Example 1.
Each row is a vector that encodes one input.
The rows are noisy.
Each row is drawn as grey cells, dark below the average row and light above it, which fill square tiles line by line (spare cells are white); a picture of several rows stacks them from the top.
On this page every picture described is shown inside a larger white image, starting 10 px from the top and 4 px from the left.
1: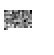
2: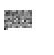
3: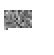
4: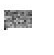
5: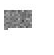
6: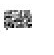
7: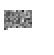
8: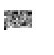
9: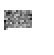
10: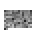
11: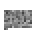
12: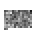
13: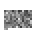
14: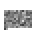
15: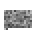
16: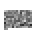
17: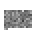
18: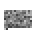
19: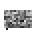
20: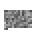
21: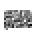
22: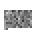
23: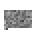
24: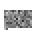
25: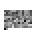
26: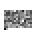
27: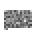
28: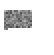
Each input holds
a point on a 5-point line.
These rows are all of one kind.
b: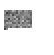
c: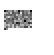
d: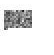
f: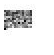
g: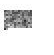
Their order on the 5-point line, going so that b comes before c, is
d, b, f, g, c.
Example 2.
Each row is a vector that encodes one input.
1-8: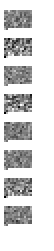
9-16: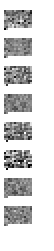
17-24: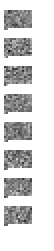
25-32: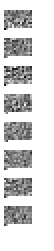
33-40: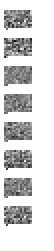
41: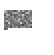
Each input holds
three true/false values.
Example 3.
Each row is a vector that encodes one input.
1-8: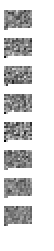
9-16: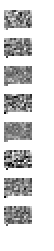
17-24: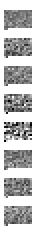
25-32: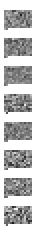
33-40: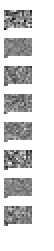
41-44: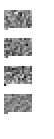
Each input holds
a point on a 4-point line.
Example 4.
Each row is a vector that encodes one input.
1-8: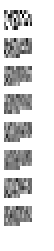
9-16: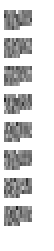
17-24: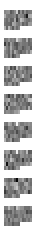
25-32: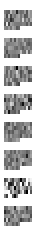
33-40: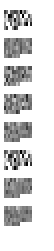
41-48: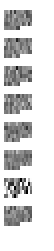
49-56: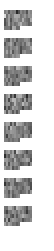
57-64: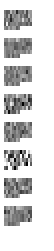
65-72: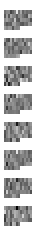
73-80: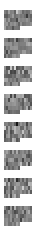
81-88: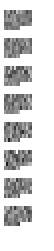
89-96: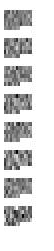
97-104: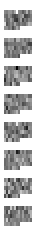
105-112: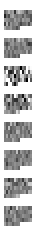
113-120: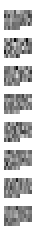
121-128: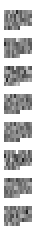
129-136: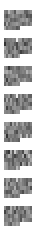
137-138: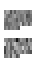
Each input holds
either a fixed value, or three true/false values.
